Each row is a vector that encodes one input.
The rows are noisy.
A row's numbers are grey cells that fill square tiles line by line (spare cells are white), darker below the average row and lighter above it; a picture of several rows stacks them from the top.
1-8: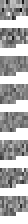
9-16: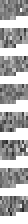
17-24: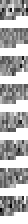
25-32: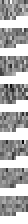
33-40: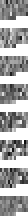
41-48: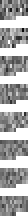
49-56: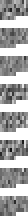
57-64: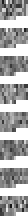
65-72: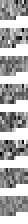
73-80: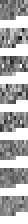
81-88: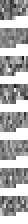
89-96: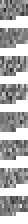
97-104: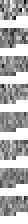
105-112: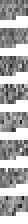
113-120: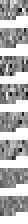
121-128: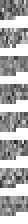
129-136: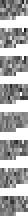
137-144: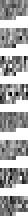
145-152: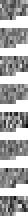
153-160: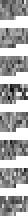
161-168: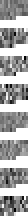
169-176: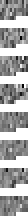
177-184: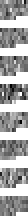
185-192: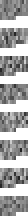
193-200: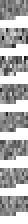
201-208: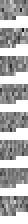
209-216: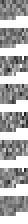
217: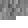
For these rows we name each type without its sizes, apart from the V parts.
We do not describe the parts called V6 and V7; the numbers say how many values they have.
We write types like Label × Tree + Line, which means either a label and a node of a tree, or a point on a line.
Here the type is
(Bool × Bool × Bool + V7) × Line × (Tree + V6).
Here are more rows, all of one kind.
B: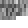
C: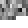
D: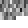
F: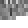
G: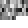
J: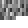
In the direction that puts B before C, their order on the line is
B, C, D, G, F, J.
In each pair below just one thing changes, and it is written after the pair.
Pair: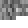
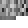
the value of V6
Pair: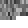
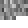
the value of V6
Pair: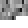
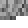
the value of V6
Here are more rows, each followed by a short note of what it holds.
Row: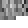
a point on a line, a node of a tree and a value of V7
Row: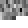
a point on a line, a value of V6 and a value of V7
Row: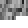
a point on a line, a value of V6 and a value of V7
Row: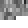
a point on a line, a node of a tree and three true/false values
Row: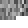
a point on a line, three true/false values and a value of V6
